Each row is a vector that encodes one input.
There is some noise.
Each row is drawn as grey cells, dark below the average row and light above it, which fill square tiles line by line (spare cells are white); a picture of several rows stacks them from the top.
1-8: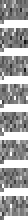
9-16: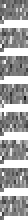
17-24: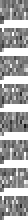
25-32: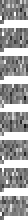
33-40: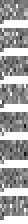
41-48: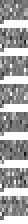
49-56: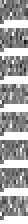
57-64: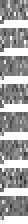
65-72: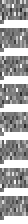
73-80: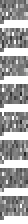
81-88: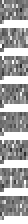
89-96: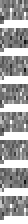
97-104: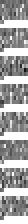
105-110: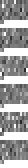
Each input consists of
a point on a 6-point line and three true/false values.
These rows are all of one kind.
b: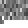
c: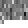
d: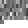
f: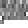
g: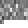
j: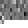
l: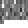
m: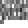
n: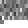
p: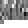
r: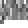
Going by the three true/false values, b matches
d, j and n.
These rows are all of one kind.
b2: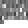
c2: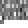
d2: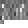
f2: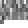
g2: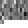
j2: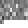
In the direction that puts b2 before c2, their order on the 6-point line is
f2, b2, d2, j2, c2, g2.
